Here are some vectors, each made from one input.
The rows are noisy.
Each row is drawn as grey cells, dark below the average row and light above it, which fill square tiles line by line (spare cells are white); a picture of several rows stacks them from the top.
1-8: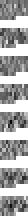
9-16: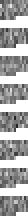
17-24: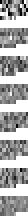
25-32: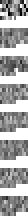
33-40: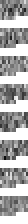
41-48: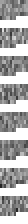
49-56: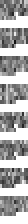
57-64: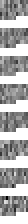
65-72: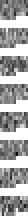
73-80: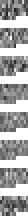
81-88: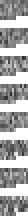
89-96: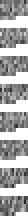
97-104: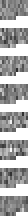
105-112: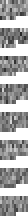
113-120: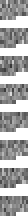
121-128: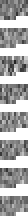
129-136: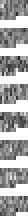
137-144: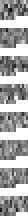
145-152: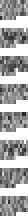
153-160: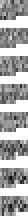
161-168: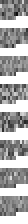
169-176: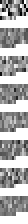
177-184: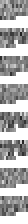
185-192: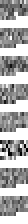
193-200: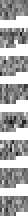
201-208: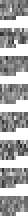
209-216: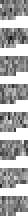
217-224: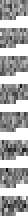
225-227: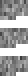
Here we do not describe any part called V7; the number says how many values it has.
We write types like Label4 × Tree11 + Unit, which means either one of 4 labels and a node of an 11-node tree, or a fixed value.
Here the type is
List3(Bool × V7).
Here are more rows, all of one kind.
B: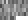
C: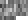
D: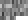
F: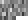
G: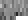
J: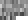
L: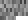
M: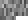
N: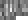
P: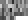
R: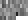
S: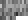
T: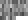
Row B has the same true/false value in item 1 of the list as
C, F and N.
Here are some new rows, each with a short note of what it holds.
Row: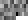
a list of two items
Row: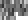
a list of one item
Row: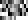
the empty list
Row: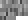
a list of three items
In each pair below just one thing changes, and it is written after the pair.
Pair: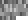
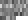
the true/false value in item 1 of the list
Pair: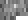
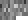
the value of V7 in item 1 of the list
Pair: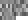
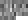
the true/false value in item 1 of the list
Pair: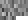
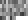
the true/false value in item 1 of the list
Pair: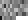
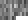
the true/false value in item 1 of the list
